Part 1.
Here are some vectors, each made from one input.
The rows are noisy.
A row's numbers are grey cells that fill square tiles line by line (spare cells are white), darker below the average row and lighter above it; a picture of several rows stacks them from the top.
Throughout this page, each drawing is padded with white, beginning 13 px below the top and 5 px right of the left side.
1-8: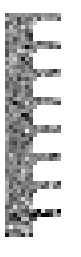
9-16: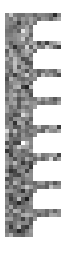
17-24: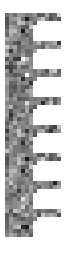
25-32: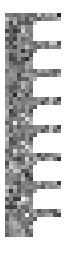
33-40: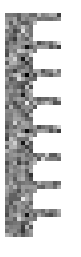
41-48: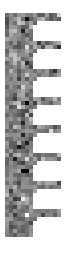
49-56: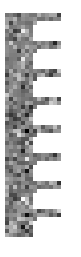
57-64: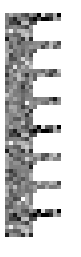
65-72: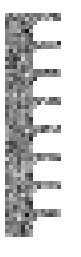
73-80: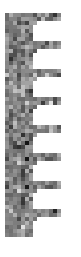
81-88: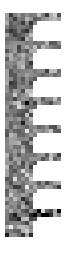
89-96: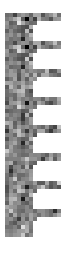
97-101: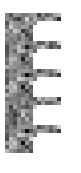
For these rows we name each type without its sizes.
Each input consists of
a list of points on a line.
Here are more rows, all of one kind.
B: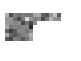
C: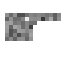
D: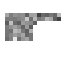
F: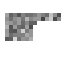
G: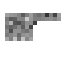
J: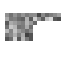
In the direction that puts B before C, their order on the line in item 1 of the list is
B, F, C, G, D, J.
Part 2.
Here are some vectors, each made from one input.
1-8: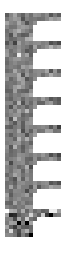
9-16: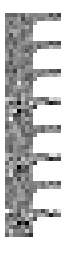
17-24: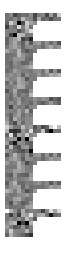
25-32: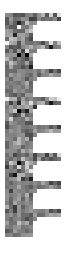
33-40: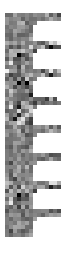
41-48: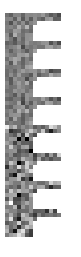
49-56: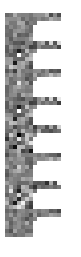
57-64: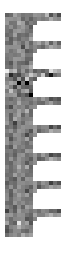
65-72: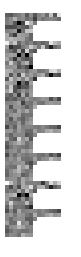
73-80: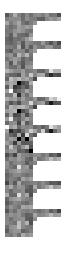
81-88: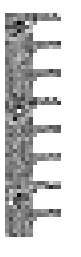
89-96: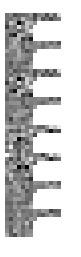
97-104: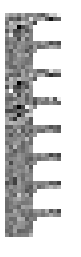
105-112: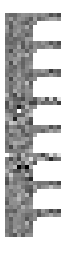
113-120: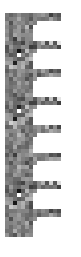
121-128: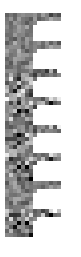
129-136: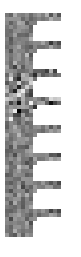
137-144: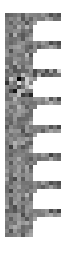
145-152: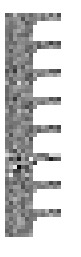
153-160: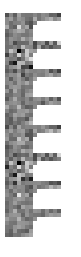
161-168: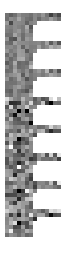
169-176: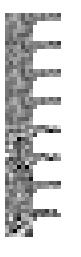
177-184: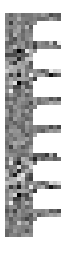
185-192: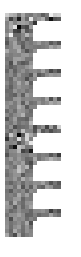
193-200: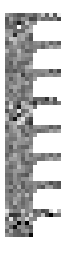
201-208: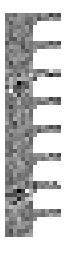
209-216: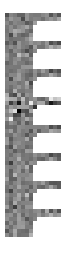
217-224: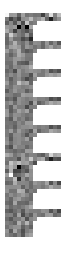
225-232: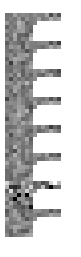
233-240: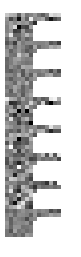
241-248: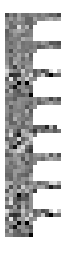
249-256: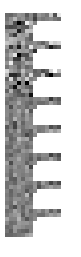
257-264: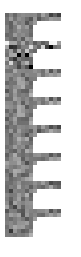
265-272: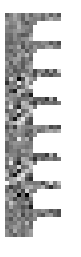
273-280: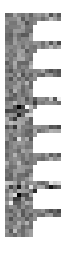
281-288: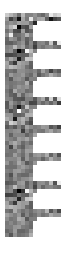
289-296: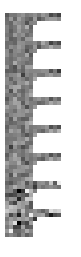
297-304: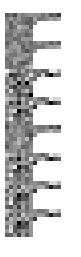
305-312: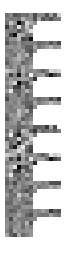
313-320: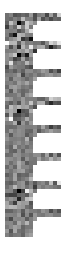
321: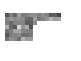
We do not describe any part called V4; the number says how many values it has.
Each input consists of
either a point on a 10-point line, or a point on a 20-point line, or a value of V4.
